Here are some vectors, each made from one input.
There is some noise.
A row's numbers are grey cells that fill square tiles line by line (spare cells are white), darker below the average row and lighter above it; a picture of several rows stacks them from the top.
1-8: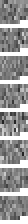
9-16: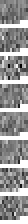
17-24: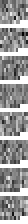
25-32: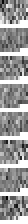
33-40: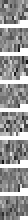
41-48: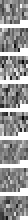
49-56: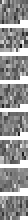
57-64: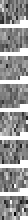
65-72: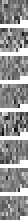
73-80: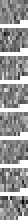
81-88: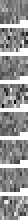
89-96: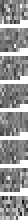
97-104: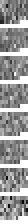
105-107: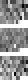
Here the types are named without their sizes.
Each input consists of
a true/false value, together with either a label, or a node of a tree.
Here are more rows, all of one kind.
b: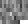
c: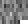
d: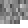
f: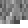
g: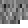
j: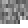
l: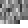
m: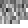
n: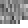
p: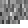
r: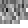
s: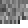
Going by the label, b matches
c, f, g and l.
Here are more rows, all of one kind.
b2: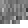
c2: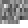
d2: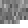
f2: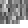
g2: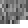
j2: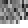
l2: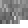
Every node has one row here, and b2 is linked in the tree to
d2 and g2.
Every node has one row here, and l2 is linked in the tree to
d2 and f2.
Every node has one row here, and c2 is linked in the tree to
j2.
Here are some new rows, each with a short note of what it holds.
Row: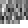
a node of a tree and a true/false value
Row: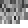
a label and a true/false value
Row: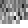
a label and a true/false value
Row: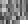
a node of a tree and a true/false value
